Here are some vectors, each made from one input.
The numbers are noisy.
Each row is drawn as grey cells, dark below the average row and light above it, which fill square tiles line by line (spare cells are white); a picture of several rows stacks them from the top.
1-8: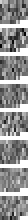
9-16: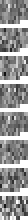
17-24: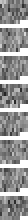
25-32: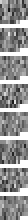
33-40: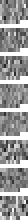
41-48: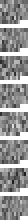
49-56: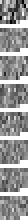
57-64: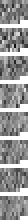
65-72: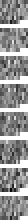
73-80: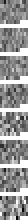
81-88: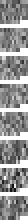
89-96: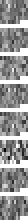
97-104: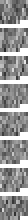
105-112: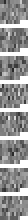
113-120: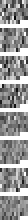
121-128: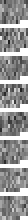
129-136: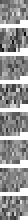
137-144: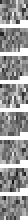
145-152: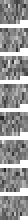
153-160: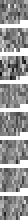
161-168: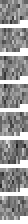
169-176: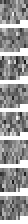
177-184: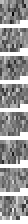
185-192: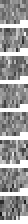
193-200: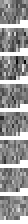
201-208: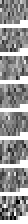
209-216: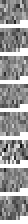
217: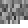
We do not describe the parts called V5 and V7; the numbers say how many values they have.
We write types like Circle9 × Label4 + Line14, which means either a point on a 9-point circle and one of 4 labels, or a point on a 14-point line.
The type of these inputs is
Bool × V7 + List2(Line6) + V5 × V5.
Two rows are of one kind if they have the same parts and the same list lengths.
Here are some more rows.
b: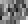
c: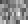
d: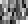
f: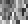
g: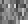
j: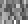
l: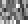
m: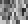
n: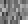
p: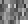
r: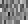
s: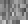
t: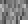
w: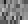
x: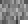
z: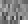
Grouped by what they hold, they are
b, d, j, l
c, f, m, s
g, p
n, t, w, x, z
r

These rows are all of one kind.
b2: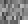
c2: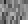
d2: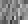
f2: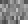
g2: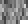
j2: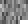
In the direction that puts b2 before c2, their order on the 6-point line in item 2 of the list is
b2, d2, g2, j2, c2, f2.
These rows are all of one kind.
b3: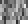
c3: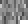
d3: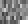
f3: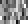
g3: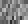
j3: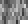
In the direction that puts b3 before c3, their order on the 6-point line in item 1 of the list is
d3, j3, b3, c3, f3, g3.
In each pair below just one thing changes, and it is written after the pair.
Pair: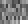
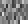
the true/false value
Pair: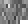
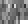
the value of V7
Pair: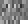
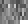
the true/false value
